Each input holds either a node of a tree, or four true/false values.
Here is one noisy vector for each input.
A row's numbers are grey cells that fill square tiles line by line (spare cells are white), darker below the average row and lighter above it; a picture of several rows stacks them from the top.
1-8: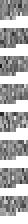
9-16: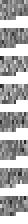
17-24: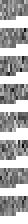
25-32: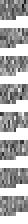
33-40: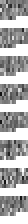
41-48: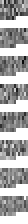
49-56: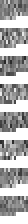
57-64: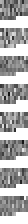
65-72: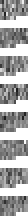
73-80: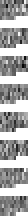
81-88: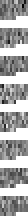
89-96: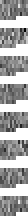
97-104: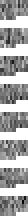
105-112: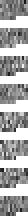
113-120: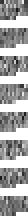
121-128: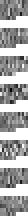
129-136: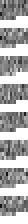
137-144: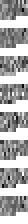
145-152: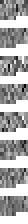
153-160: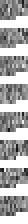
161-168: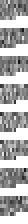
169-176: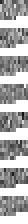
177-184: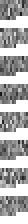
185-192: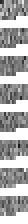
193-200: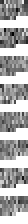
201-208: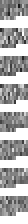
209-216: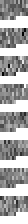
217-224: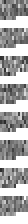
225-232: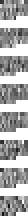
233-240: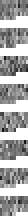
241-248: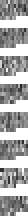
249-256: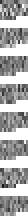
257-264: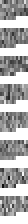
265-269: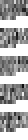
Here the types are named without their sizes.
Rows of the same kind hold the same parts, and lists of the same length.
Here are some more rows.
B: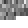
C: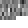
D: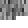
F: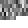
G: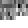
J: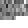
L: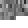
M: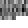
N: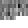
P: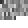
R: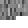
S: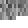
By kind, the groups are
B, C, D, G, J, L, M, N, R, S
F, P

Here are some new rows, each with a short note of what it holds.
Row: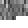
four true/false values
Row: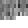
four true/false values
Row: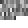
a node of a tree
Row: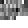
a node of a tree
